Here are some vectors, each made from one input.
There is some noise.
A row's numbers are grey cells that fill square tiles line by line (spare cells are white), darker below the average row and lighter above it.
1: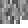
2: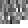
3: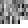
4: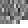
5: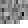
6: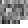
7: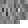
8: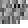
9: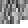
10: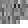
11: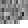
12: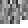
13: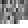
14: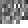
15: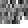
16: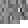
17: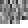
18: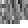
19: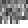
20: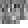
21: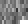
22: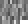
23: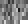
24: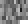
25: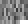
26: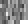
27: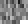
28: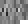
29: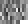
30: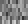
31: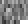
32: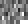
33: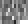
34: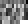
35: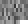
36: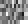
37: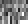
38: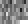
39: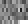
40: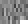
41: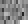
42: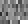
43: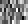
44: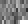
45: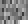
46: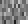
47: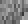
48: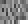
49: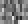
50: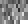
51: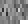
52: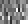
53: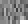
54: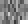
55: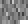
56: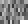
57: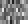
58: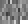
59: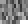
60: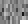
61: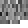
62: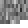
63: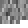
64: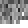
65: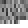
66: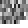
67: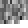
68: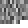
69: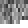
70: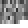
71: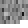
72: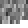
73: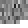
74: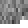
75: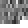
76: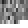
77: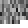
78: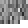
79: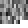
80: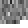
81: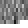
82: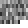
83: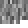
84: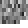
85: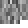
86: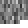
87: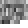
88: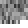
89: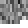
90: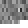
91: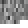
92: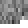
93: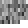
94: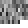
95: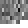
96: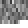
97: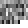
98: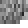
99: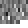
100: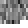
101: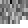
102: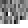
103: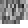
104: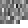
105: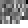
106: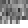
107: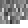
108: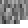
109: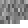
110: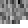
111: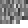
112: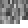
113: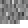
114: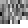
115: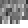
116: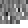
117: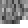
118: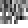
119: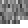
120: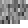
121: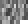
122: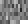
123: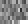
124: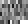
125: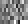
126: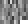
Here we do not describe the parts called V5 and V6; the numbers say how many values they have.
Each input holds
a value of V5, together with either one of 9 labels, or a true/false value and a value of V6.
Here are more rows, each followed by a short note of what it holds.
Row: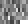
a true/false value, a value of V5 and a value of V6
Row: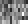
a true/false value, a value of V5 and a value of V6
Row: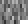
one of 9 labels and a value of V5
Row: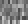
a true/false value, a value of V5 and a value of V6
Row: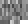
one of 9 labels and a value of V5
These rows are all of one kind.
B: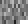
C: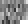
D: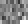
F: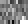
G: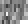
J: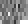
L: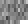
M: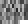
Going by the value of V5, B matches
L and M.
